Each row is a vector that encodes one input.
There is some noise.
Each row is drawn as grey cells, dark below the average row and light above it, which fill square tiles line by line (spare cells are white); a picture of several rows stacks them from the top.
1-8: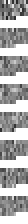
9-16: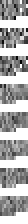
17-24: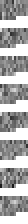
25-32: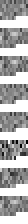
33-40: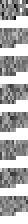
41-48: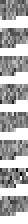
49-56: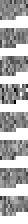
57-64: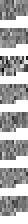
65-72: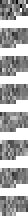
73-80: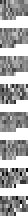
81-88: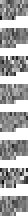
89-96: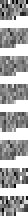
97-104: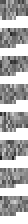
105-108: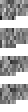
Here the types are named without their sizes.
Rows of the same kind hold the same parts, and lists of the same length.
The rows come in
2 kinds.
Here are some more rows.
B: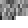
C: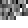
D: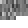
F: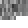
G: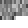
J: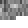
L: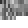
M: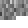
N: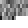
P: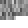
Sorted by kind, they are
B, D, F, G, J, L, M, N, P
C

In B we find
four true/false values.
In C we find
a label.
